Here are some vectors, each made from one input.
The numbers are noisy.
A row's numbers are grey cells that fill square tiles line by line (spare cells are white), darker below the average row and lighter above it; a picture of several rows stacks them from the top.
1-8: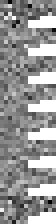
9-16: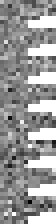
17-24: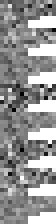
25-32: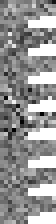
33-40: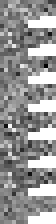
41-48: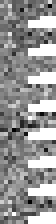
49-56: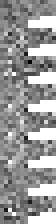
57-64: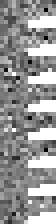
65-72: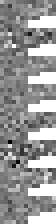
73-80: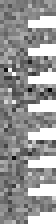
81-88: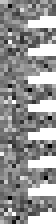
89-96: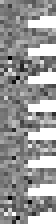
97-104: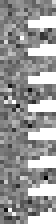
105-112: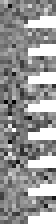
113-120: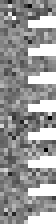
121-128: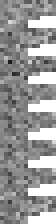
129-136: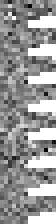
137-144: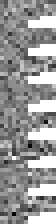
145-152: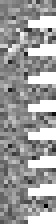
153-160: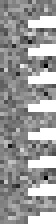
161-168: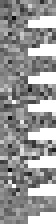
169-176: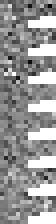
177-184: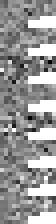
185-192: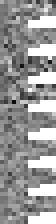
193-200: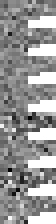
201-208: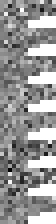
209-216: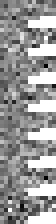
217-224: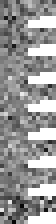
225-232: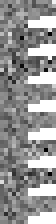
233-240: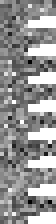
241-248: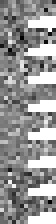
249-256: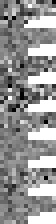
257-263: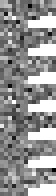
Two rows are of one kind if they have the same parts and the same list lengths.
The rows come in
3 kinds.
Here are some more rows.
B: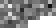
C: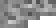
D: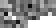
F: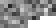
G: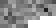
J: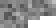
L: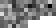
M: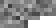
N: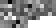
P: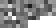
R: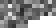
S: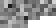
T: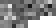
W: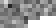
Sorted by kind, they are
B, D, L, N, P, R, T
C, F, M, S, W
G, J

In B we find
a point on a 4-point line and a point on a 5-point line.
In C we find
a point on an 8-point line and three true/false values.
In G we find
a point on an 8-point line.
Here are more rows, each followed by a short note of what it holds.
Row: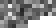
a point on a 4-point line and a point on a 5-point line
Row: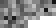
a point on an 8-point line
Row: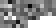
a point on a 4-point line and a point on a 5-point line
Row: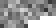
a point on an 8-point line and three true/false values
